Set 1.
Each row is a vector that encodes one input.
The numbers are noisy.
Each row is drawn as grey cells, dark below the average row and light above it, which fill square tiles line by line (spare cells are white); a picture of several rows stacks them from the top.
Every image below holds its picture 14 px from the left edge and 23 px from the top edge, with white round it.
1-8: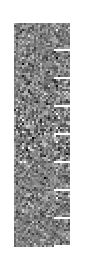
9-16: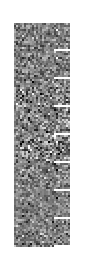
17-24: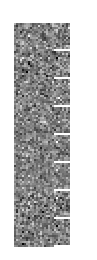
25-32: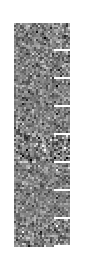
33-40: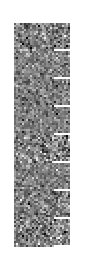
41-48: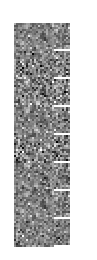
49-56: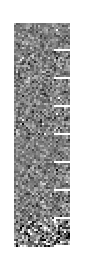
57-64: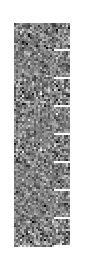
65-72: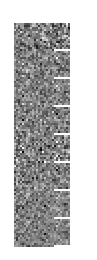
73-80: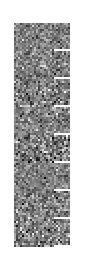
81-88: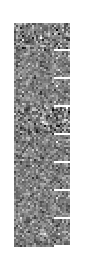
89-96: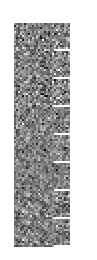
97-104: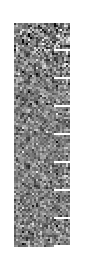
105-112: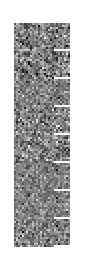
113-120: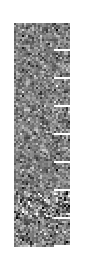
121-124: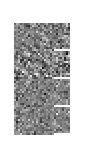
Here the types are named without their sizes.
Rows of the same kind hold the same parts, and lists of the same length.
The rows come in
2 kinds.
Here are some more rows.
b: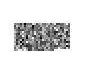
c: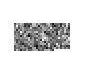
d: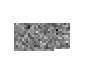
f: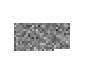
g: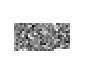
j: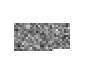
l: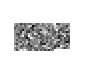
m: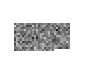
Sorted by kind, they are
b, g, l
c, d, f, j, m

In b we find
a true/false value.
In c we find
a node of a tree and a true/false value.
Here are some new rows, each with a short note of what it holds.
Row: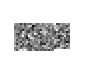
a true/false value
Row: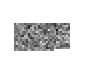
a node of a tree and a true/false value
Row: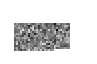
a node of a tree and a true/false value
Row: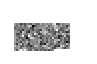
a true/false value
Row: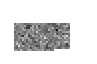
a node of a tree and a true/false value
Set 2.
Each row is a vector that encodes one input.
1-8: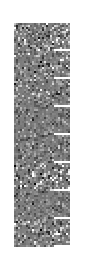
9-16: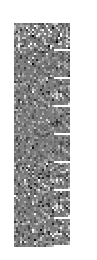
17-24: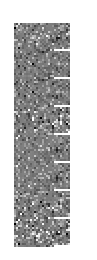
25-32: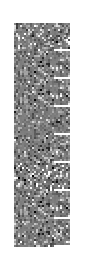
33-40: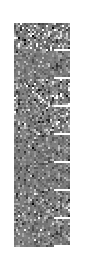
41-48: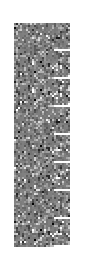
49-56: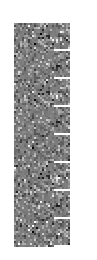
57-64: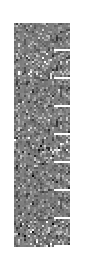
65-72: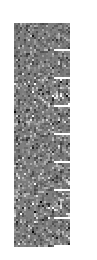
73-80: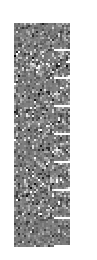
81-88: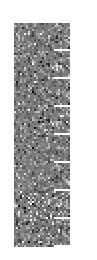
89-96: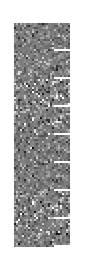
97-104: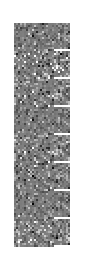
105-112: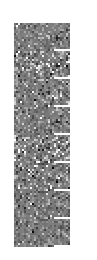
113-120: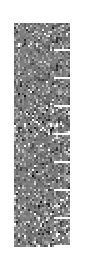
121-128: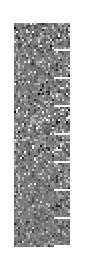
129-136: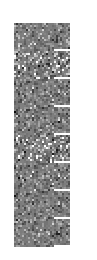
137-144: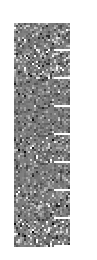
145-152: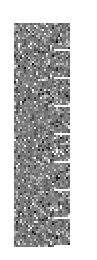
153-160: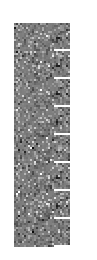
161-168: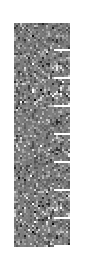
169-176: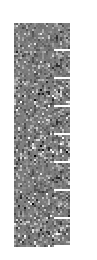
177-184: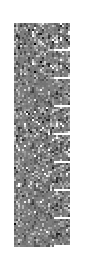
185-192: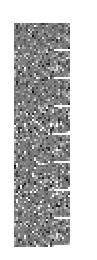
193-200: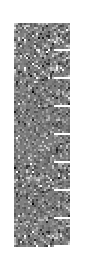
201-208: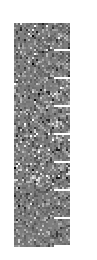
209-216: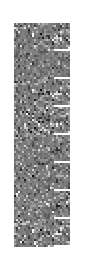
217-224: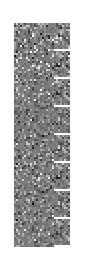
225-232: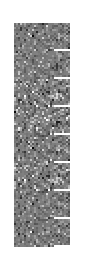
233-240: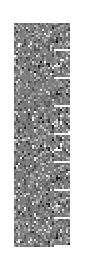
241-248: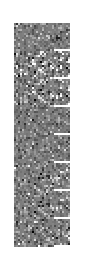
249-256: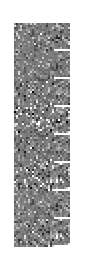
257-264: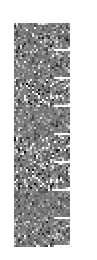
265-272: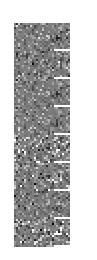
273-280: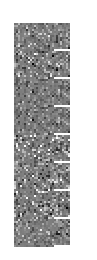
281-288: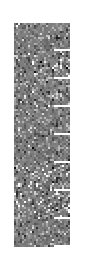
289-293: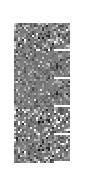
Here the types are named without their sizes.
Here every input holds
either a fixed value, or a node of a tree, or four true/false values.
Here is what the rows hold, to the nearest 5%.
A few of them hold a fixed value. About 35% of them hold a node of a tree. The rest hold four true/false values.
